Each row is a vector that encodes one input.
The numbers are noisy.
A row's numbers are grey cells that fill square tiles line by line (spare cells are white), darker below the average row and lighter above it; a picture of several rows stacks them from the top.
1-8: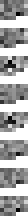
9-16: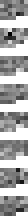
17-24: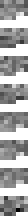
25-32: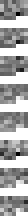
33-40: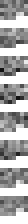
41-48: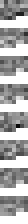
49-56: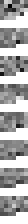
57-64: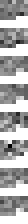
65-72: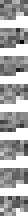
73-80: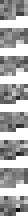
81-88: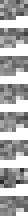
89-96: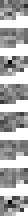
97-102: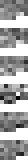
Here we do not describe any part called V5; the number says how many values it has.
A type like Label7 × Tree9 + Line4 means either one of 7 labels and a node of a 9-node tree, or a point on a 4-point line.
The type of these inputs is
List2(Bool × V5).
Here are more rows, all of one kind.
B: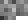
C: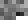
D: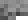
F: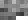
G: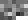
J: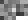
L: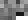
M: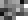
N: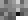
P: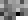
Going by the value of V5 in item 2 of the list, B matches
D and N.
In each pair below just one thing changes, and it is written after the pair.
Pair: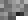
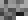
the value of V5 in item 1 of the list
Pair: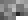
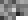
the value of V5 in item 1 of the list
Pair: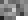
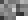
the true/false value in item 2 of the list
